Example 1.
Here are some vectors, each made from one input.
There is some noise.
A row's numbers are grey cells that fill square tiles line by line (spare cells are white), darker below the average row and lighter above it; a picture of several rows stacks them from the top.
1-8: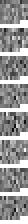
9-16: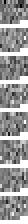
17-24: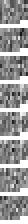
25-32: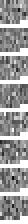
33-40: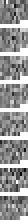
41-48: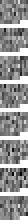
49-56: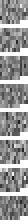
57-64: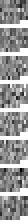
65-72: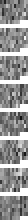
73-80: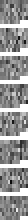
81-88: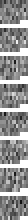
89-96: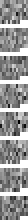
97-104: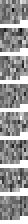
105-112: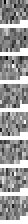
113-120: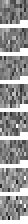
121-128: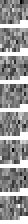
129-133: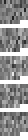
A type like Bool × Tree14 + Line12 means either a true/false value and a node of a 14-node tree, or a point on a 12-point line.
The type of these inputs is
Bool × Bool × Bool + Circle8.
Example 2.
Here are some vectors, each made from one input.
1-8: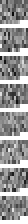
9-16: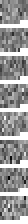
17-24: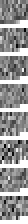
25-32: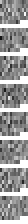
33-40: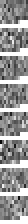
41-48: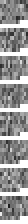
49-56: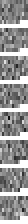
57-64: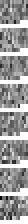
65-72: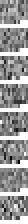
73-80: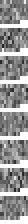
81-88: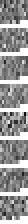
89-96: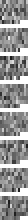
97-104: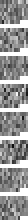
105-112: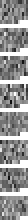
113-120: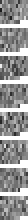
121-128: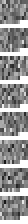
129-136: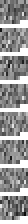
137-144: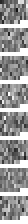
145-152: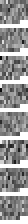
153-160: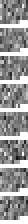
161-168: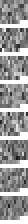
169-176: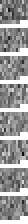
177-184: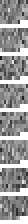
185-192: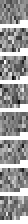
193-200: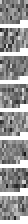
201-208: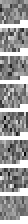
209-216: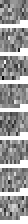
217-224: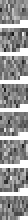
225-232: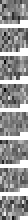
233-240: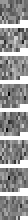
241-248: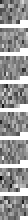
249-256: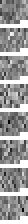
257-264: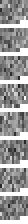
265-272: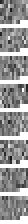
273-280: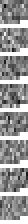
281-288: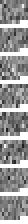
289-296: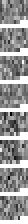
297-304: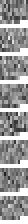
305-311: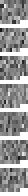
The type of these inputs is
(Bool × Bool × Bool × Bool + Unit) × Line5.
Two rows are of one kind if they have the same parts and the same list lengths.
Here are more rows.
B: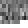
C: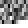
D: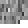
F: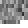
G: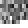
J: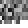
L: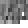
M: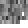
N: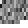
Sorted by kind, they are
B, C, J, L, M, N
D, F, G

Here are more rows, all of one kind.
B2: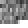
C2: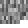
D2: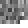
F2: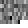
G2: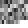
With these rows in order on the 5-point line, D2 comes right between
B2 and F2.
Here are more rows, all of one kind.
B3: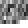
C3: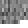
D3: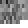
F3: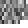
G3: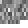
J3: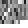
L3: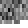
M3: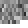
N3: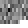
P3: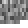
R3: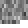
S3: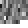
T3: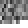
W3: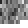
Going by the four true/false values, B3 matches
C3, M3, P3 and R3.
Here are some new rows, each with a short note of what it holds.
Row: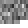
a point on a 5-point line
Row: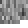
a point on a 5-point line and four true/false values
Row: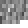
a point on a 5-point line and four true/false values
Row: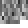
a point on a 5-point line
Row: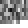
a point on a 5-point line and four true/false values
